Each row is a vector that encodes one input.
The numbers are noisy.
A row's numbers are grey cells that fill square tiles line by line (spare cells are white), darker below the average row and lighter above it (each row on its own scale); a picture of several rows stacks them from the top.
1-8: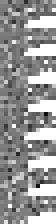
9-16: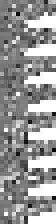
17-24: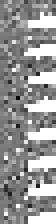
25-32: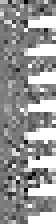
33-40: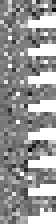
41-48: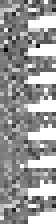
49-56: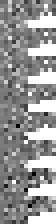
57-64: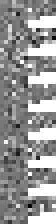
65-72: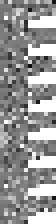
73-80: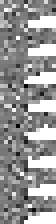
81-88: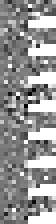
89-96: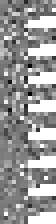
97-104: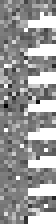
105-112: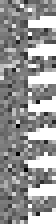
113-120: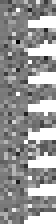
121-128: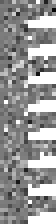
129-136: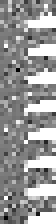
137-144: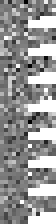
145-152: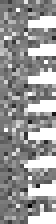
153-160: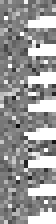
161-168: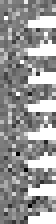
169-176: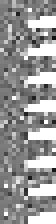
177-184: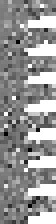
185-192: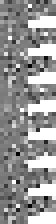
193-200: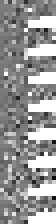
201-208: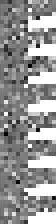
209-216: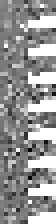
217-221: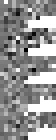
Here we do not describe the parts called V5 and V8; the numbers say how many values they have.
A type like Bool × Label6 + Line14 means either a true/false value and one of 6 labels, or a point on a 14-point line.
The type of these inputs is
(Label7 + Tree10) × V5 + V8.
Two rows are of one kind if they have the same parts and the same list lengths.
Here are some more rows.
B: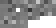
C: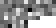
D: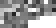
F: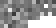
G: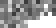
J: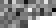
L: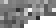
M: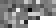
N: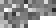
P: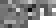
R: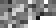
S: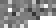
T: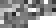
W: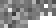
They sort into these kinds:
B, C, M, P
D, F, G, N, S, T, W
J, L, R

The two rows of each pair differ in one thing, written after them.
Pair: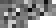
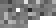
the node of the tree
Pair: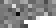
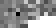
the node of the tree
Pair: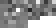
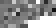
the value of V5
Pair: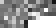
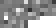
the value of V5
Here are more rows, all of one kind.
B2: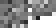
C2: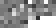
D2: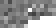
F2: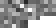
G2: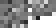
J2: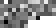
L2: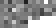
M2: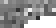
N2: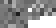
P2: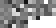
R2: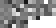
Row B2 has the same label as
D2, G2 and N2.
